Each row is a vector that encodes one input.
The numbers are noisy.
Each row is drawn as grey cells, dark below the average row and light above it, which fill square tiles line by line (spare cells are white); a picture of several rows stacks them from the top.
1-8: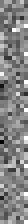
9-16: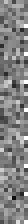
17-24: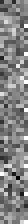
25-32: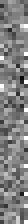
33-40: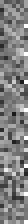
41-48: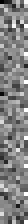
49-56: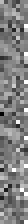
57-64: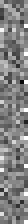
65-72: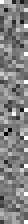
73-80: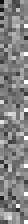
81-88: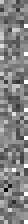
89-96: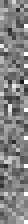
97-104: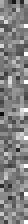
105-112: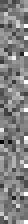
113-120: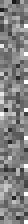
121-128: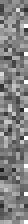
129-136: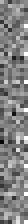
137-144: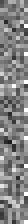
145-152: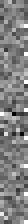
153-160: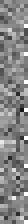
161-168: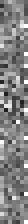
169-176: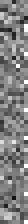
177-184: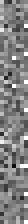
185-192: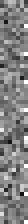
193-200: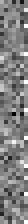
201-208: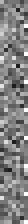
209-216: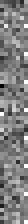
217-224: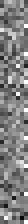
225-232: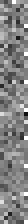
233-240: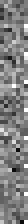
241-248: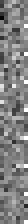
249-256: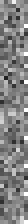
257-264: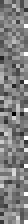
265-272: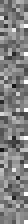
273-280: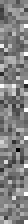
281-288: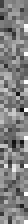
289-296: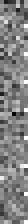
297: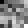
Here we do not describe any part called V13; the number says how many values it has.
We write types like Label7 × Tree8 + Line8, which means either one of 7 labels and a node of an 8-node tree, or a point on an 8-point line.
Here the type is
Line9 × (Line10 + V13).
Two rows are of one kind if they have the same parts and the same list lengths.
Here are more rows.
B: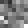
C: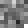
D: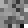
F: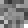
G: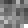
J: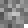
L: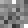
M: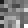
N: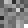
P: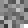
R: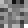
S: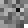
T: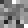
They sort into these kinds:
B, C, F, G, P, T
D, J, L, M, N, R, S

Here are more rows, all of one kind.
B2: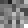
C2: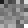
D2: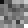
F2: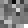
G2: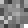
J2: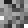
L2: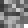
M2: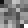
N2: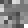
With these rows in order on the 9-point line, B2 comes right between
F2 and G2.
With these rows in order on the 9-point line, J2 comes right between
D2 and M2.
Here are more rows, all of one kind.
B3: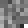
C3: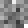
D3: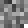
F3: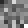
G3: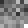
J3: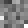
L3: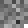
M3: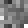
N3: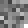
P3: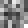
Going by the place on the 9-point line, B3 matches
D3, F3, J3 and M3.
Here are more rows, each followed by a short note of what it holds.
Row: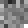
a point on a 9-point line and a point on a 10-point line
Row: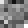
a point on a 9-point line and a point on a 10-point line
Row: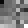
a point on a 9-point line and a point on a 10-point line
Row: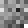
a point on a 9-point line and a value of V13
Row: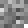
a point on a 9-point line and a value of V13
